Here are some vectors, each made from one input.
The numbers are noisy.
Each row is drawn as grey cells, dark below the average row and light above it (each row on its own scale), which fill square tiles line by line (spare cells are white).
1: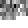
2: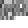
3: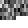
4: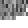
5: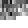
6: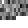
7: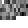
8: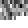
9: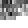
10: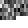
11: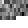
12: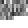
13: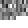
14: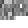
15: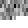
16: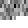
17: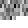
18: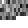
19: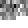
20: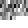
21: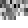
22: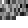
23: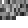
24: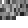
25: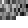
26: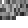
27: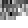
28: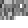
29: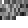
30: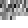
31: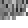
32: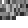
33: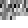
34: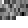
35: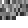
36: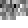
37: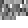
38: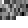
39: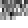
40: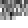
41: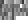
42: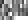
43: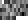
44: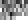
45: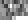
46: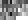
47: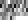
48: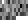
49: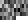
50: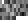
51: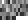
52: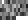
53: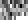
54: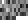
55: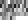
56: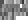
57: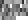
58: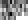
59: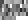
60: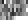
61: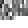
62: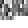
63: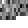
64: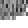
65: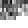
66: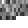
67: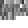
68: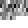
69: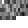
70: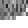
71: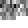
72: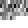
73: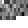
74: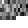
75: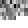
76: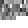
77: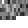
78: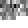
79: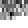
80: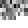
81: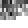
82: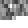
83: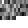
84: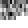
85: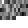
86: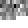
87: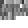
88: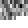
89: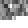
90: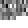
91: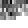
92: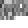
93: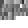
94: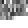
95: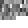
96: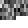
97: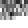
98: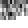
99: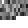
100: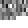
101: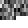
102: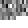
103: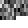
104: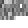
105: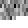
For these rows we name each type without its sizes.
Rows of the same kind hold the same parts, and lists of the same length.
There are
3 kinds of row.
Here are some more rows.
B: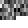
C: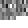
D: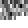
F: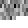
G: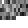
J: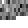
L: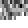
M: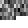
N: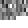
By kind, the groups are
B, M
C, D, F, L, N
G, J

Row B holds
a fixed value.
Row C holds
four true/false values.
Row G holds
a node of a tree.
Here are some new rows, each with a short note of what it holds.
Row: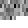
four true/false values
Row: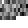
a node of a tree
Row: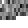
a node of a tree
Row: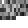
a node of a tree
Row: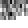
four true/false values
